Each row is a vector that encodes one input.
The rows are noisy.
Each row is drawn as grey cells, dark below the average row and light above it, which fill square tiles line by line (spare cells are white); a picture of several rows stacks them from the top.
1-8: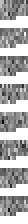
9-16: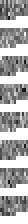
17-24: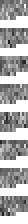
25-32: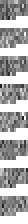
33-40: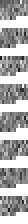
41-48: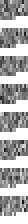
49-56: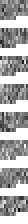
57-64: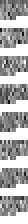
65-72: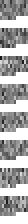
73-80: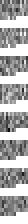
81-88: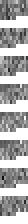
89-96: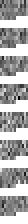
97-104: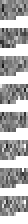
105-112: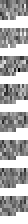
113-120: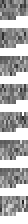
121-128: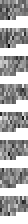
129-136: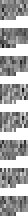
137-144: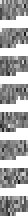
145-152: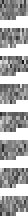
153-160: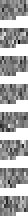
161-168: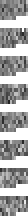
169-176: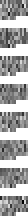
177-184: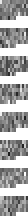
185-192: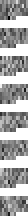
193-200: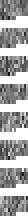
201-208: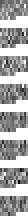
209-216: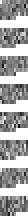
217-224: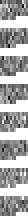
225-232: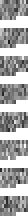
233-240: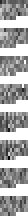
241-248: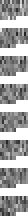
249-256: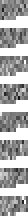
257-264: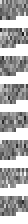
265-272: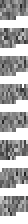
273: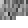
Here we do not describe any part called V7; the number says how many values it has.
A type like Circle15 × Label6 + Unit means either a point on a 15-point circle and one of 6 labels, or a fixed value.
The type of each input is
(Line5 + Line11) × V7.
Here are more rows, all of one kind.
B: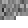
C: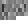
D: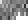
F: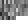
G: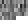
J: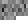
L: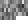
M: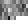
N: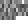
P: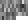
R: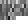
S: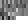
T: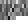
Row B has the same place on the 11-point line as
D, L and M.
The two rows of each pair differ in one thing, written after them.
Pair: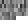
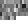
the value of V7
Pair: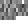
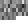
the place on the 11-point line
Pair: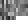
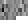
the value of V7
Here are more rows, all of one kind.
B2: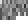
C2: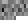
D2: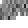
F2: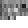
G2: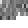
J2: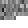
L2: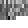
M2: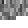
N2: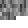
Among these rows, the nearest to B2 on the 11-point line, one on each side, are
D2 and L2.
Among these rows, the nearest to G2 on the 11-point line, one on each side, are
J2 and N2.
